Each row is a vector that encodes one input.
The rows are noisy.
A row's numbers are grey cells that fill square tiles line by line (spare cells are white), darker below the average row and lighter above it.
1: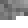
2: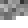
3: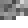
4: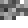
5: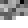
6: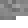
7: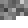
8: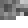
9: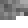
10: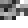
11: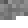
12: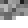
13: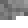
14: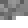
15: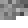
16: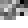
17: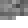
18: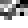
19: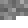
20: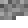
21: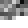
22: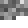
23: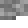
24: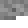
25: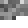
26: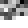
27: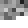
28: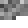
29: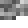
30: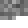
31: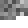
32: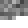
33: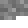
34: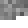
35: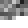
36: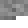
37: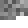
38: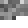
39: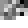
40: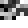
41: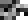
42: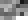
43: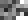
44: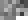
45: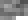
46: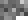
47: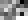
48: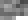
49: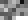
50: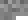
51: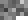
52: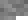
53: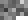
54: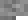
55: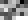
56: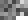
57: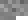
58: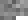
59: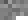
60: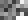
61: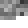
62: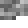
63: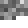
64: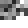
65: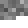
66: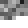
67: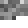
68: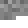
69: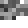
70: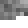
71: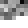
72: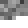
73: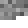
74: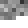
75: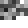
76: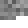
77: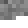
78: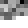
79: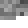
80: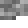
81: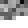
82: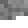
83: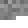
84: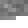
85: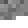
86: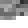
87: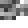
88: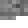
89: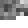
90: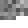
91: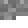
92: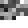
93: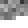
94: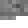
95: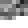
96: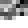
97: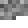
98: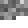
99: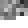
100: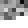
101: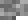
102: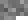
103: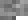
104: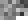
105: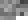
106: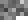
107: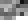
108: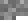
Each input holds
a point on a 7-point line and a true/false value.
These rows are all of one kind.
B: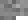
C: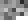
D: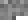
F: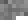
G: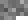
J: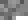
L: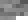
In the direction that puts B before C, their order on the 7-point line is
J, F, G, L, B, D, C.
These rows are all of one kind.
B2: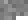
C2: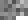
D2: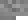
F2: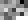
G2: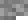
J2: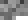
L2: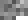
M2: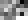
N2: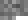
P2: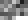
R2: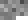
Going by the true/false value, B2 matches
M2, N2 and P2.
